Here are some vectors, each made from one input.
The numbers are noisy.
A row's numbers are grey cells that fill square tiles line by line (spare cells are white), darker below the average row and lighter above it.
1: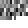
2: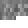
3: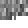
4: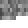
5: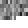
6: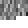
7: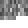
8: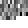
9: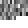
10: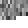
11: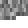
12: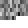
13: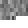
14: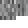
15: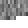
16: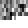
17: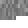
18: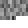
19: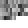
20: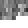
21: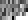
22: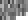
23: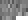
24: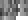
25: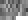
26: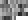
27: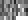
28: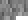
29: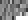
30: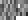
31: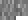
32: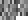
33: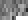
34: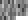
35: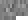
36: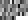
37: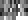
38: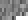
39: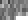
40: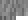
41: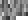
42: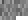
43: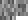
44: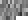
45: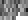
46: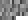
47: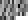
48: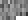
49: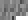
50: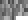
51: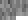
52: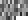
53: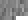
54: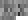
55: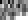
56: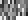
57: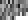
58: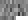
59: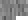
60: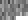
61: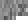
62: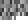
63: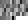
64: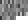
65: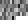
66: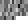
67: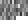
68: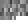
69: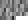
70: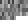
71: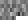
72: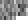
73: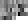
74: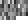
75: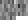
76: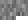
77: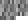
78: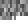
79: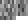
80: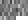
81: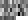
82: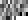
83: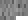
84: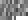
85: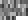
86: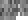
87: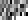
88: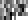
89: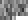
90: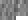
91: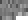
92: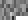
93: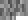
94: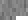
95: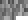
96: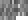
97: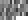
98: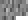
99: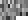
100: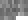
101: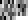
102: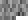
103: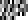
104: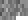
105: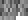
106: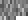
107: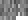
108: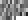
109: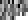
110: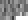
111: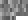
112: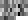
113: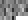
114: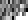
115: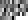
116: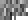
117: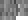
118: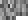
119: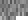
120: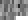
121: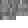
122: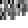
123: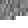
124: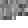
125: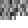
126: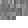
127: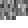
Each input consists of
two labels (each one of 7).
